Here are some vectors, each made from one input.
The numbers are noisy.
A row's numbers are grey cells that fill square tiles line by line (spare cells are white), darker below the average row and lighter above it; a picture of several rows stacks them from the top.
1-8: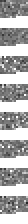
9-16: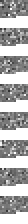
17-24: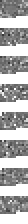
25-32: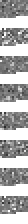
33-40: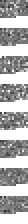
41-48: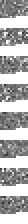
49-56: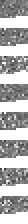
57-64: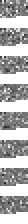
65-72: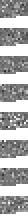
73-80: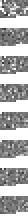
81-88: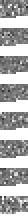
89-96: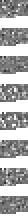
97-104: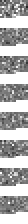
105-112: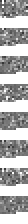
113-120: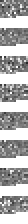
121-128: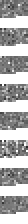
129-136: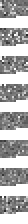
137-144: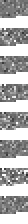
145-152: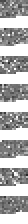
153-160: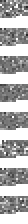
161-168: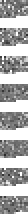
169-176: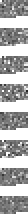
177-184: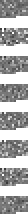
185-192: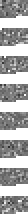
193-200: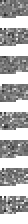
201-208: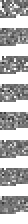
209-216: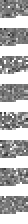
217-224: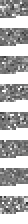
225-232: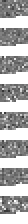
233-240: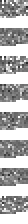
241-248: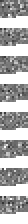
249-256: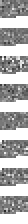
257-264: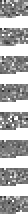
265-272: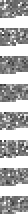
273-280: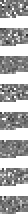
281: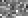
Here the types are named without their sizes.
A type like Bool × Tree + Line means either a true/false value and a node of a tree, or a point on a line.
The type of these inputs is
Bool × Bool × Bool + (Circle + Unit) × Label.
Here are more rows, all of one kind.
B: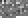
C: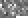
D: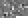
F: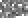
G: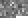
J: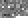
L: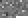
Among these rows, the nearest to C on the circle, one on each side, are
D and L.
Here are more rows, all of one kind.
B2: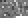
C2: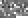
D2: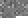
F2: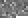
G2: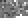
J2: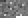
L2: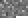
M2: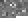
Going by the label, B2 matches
F2 and L2.
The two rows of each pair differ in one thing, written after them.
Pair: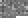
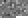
the label
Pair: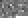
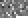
the place on the circle
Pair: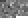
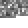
the label
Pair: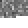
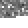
the label
